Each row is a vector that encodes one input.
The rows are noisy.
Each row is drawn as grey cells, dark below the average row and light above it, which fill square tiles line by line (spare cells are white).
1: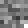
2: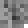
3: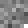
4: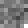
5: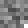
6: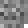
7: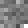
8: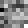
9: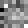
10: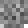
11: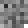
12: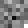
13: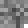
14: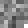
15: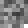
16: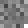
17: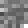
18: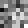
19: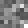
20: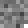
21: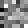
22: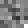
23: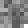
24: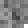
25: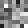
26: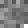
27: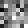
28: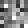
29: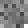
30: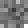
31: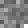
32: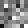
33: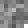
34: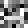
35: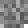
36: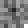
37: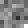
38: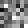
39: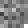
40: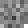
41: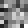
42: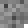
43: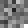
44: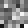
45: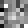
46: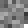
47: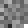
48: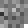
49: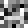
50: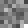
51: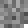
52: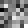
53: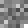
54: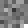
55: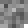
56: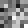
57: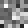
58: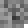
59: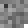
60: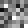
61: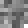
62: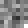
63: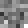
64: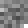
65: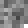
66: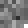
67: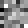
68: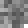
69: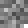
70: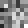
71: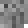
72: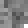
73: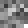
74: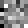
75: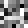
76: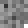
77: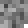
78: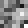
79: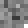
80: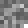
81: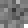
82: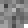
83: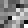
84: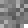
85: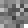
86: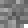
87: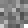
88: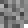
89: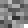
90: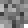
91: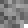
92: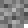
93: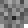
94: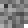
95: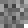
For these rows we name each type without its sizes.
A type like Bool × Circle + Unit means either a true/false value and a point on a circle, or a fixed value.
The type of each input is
Bool × Label + Line × Line + Unit.
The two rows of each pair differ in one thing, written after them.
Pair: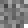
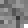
the true/false value
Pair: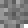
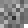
the true/false value
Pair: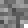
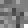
the label
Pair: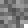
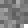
the label
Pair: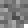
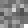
the true/false value
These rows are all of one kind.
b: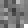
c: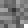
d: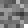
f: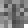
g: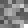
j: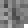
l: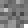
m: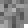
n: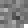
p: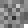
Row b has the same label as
c and d.
